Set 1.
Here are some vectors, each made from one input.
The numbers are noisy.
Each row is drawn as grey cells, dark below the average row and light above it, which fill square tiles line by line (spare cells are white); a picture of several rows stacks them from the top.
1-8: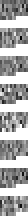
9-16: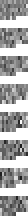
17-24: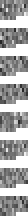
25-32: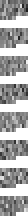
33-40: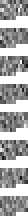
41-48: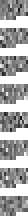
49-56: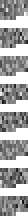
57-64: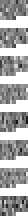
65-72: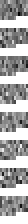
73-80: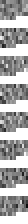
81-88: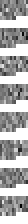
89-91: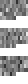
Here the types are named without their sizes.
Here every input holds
either a label, or a point on a line.
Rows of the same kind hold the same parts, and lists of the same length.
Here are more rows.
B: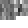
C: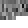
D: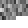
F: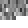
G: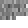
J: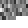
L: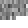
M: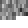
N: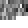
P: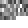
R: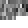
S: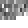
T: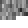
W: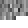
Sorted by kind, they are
B, F, G, L, M, S, T, W
C, D, J, N, P, R

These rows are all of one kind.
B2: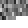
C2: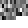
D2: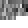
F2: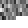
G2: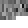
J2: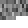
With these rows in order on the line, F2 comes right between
B2 and C2.
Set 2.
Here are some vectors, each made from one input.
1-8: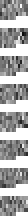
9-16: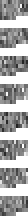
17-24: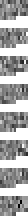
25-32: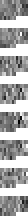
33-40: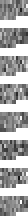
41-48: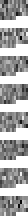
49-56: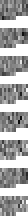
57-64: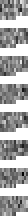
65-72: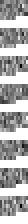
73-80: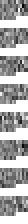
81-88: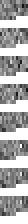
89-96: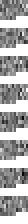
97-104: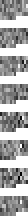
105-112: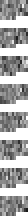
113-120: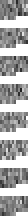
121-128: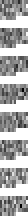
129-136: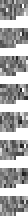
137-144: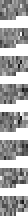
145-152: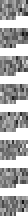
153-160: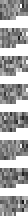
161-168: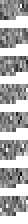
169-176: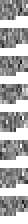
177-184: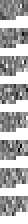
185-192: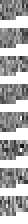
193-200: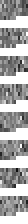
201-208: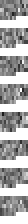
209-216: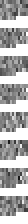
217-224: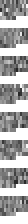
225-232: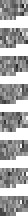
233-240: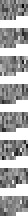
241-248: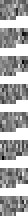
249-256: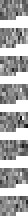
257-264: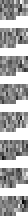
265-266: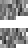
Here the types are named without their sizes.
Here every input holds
either a point on a circle, or a label.
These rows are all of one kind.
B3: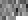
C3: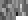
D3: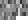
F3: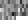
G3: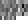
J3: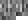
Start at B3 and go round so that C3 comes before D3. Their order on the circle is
B3, C3, J3, G3, F3, D3.
